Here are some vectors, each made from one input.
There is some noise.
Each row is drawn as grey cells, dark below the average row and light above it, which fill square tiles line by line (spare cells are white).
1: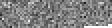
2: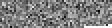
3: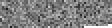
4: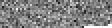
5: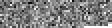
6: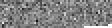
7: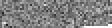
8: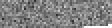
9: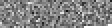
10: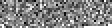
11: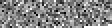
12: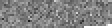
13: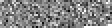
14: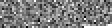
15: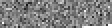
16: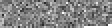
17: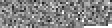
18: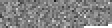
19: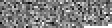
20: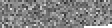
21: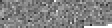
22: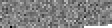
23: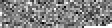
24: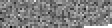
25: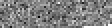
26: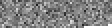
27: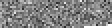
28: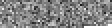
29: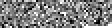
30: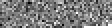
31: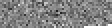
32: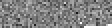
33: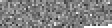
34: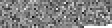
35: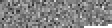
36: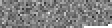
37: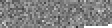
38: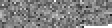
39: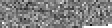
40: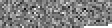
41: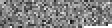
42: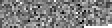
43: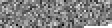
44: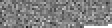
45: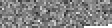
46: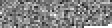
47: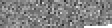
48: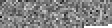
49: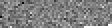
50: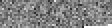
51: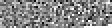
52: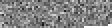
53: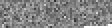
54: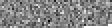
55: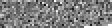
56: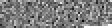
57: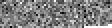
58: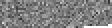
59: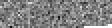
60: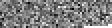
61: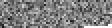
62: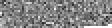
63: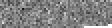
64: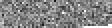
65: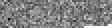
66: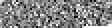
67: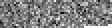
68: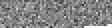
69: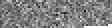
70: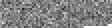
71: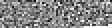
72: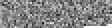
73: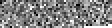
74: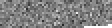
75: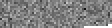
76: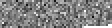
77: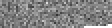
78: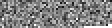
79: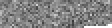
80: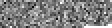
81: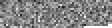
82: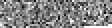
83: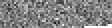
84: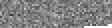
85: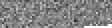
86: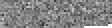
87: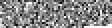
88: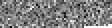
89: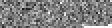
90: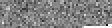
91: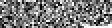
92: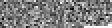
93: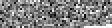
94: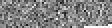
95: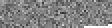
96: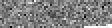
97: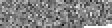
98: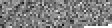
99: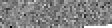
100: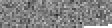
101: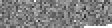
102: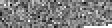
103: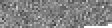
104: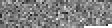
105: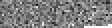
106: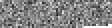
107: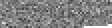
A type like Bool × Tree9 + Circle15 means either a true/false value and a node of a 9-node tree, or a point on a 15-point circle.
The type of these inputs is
Label5 × Label5 × (Label5 + Line4).
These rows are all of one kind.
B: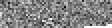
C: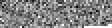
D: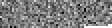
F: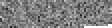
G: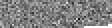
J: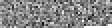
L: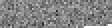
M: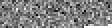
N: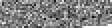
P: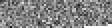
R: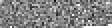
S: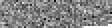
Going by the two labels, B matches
P and S.
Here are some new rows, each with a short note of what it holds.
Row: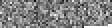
three labels (each one of 5)
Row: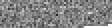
three labels (each one of 5)
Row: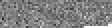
three labels (each one of 5)
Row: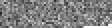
three labels (each one of 5)
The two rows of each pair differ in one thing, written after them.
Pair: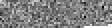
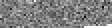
the place on the 4-point line
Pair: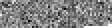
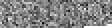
the place on the 4-point line
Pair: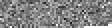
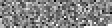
the place on the 4-point line
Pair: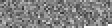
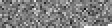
one of the two labels
